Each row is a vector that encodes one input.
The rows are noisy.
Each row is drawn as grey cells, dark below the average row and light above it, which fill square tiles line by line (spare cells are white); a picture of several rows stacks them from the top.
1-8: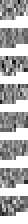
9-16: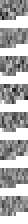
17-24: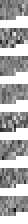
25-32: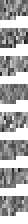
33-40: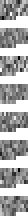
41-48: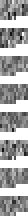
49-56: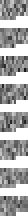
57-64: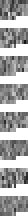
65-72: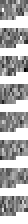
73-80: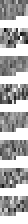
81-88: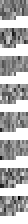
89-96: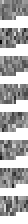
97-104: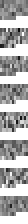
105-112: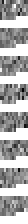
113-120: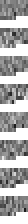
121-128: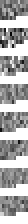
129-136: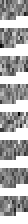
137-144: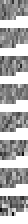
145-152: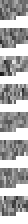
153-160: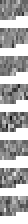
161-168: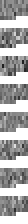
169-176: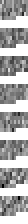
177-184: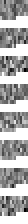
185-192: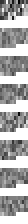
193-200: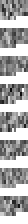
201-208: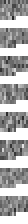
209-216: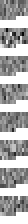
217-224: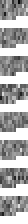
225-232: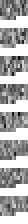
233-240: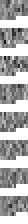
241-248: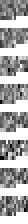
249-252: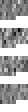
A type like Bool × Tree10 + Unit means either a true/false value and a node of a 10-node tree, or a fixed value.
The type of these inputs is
List3(Circle6).
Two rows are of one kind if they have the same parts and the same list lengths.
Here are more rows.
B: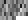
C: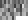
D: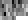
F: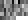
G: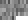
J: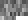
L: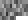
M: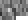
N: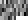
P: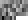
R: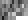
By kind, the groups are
B
C, F, R
D, G, M, P
J, L, N

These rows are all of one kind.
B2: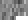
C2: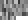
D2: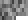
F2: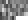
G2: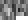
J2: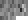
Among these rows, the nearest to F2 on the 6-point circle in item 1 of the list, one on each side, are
C2 and J2.
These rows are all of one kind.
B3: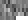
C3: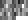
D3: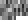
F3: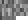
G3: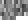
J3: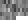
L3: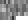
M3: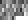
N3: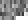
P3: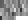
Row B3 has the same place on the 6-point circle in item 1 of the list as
F3, J3 and L3.
